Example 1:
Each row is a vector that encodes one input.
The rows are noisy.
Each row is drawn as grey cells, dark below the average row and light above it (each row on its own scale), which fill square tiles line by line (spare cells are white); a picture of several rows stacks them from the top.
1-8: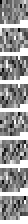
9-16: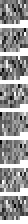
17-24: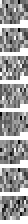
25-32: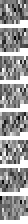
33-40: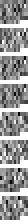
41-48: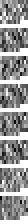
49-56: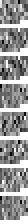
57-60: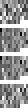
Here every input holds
either a point on a 5-point line, or a point on a 6-point line.
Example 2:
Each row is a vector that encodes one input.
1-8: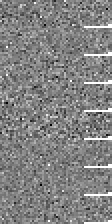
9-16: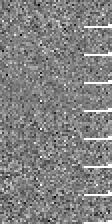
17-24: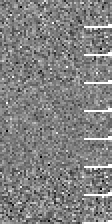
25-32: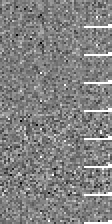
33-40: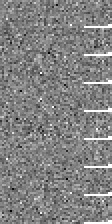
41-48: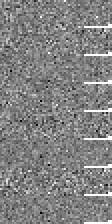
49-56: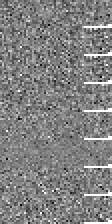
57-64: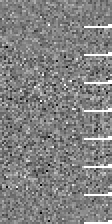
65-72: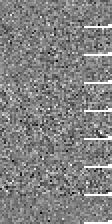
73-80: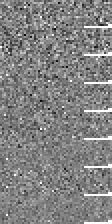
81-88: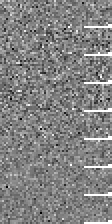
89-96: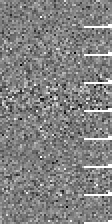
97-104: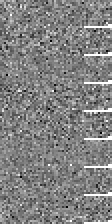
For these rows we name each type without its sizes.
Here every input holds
either a fixed value, or a label and a true/false value.
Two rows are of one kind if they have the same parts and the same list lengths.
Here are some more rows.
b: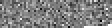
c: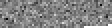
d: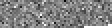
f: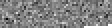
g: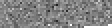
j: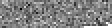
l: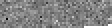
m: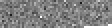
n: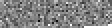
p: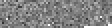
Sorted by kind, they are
b
c, d, f, g, j, l, m, n, p

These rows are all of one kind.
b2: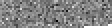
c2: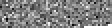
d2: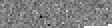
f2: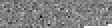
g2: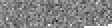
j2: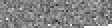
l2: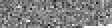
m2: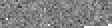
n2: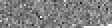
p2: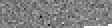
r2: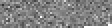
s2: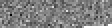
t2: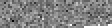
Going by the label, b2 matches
g2, j2 and t2.
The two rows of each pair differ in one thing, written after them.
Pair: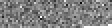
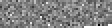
the label
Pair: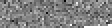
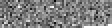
the label
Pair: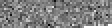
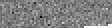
the label
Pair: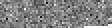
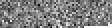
the label
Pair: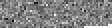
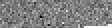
the label
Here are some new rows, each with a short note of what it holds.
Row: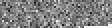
a label and a true/false value
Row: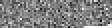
a fixed value
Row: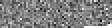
a fixed value
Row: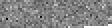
a label and a true/false value
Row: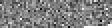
a fixed value
